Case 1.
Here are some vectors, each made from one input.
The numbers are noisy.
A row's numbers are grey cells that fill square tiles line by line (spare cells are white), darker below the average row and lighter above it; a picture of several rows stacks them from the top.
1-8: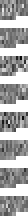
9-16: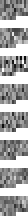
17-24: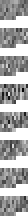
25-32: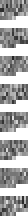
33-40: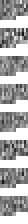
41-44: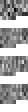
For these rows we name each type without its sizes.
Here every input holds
a point on a line and a true/false value.
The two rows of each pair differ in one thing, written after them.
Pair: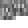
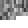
the true/false value
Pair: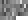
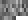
the place on the line
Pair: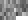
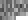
the place on the line
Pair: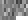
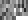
the true/false value
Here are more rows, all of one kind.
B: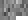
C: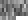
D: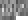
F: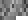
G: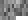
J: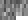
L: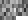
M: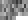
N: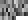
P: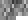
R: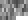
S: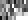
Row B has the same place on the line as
G and S.
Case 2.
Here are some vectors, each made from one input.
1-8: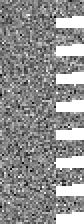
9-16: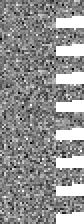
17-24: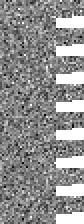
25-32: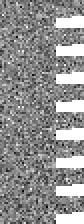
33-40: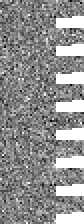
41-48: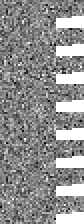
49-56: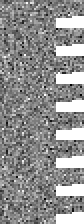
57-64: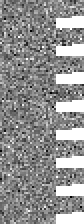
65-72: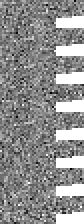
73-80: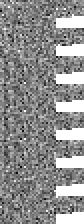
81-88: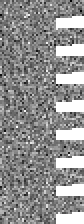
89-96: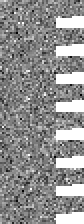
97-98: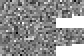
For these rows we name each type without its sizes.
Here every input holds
a point on a circle, together with either a fixed value, or a node of a tree.
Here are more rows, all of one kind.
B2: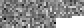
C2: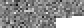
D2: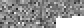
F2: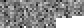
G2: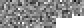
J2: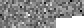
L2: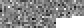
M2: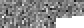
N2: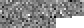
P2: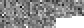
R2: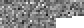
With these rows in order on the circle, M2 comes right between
C2 and G2.
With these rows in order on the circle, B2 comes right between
D2 and N2.
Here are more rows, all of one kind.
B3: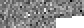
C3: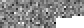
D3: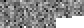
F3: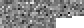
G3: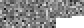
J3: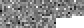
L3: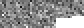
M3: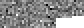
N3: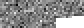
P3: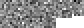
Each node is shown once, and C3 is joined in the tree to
B3.
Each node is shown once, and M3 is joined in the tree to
B3 and N3.
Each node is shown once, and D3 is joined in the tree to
P3.
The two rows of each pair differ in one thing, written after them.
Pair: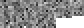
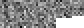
the node of the tree
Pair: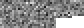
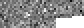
the place on the circle
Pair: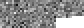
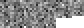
the place on the circle
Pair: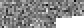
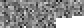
the place on the circle
